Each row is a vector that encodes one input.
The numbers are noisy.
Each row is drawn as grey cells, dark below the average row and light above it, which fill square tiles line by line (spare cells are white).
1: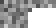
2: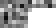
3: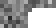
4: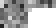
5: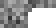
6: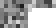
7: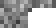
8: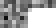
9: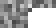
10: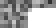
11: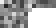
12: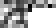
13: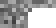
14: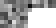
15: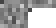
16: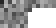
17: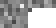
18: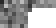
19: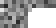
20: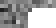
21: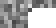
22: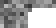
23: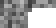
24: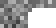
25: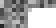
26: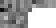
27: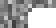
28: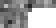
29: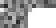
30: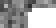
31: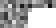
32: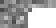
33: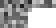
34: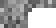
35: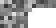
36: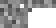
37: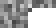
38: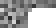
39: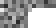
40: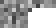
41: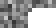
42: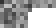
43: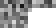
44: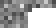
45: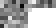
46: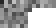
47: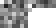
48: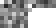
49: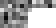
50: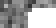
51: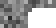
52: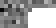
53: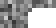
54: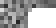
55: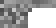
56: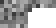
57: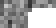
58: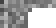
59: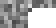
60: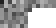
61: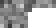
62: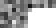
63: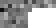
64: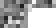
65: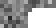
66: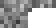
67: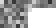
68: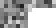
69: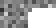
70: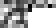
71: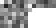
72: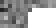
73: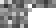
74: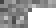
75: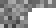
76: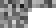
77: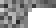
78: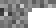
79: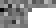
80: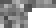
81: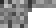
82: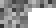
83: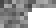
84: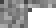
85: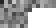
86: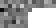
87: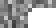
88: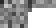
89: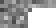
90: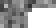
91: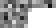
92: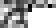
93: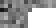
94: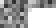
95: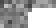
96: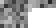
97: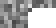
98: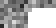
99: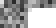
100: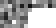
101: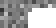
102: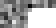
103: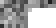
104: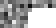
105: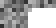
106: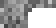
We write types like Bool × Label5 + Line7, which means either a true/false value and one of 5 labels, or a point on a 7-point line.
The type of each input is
List2(Bool × (Label5 + Line4)).
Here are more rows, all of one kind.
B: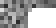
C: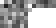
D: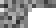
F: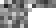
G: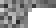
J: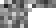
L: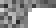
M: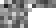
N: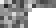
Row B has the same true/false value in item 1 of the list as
D, G and L.
